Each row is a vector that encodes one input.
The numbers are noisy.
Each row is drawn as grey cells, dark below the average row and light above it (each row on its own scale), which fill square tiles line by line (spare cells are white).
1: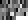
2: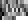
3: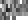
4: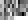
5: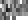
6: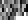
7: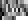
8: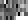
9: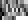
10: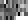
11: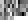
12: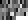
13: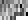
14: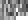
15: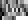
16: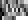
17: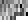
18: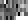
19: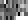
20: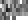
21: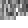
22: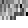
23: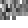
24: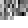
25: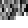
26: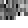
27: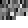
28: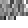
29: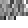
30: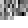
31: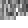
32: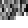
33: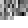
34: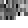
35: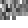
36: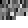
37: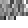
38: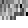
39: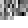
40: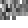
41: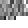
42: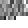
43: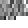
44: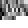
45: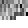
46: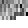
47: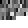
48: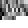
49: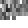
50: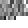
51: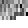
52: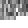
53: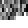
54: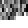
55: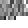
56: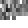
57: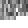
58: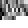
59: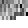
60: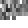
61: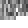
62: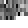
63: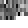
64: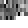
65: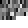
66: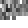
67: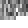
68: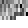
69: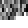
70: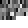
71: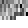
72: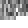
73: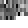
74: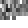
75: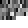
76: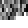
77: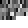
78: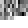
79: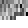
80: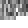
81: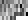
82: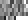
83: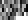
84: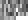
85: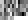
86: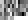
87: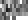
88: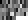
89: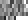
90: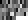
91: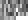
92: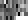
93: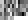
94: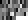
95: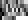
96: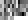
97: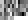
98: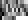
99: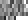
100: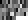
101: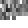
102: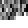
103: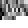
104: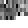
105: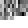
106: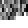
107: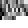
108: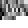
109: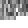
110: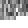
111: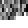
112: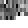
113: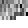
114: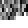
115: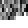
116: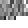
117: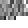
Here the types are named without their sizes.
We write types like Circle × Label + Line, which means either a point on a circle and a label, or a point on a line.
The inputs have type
Label.
